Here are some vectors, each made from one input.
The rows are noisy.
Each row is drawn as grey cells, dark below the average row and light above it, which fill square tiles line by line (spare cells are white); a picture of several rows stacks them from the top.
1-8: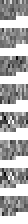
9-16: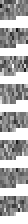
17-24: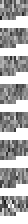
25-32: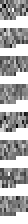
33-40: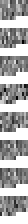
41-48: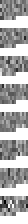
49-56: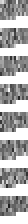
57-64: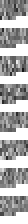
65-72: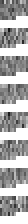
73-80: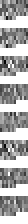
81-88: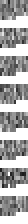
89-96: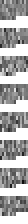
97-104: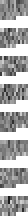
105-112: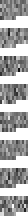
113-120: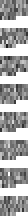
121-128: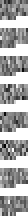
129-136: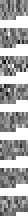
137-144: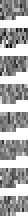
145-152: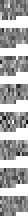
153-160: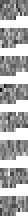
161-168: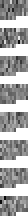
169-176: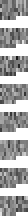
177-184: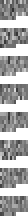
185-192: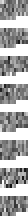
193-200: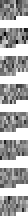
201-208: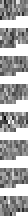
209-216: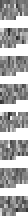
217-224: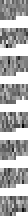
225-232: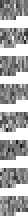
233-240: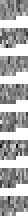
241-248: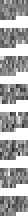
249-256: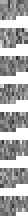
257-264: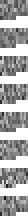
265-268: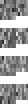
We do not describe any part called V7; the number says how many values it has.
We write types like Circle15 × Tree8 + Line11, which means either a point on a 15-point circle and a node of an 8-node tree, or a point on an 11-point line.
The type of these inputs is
(Bool × Line10 + Line11) × V7 + Line5.
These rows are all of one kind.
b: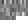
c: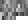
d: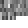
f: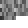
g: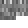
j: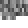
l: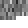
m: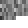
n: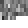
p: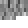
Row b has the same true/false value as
c, j, n and p.
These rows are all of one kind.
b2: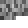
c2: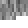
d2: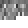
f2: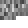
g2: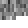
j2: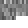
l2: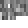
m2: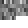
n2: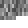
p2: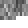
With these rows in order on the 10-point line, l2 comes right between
d2 and n2.
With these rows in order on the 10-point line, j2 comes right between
f2 and p2.
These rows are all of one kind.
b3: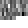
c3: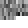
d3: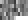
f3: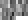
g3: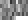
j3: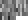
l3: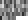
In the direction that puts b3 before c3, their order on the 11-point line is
l3, b3, j3, c3, d3, g3, f3.
